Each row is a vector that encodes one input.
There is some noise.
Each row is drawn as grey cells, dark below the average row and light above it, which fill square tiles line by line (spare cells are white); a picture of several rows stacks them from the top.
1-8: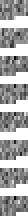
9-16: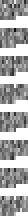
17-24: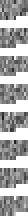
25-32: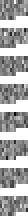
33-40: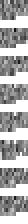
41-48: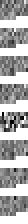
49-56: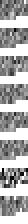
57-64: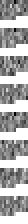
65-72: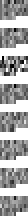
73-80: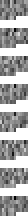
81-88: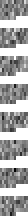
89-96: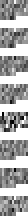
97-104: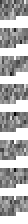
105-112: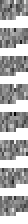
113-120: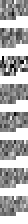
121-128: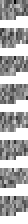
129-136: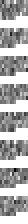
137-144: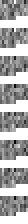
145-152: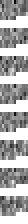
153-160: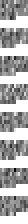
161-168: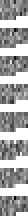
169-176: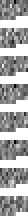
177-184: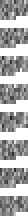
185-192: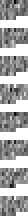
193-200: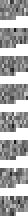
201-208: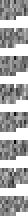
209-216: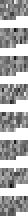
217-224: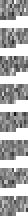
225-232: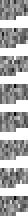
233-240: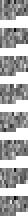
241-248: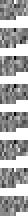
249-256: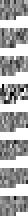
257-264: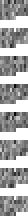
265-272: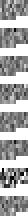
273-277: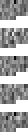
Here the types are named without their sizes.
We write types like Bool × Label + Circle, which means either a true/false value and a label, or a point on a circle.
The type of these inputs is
List(Bool × Line).
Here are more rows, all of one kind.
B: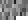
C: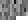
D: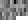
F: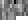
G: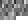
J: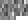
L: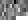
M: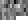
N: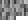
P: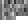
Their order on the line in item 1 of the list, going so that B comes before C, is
N, B, D, C, L, M, F, P, G, J.
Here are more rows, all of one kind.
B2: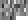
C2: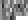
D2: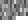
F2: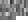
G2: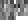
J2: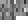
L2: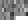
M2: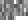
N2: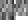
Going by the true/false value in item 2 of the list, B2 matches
D2 and L2.
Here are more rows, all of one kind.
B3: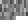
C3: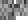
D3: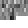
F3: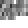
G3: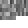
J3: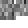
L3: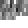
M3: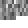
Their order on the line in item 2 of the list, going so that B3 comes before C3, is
D3, M3, B3, G3, L3, J3, C3, F3.
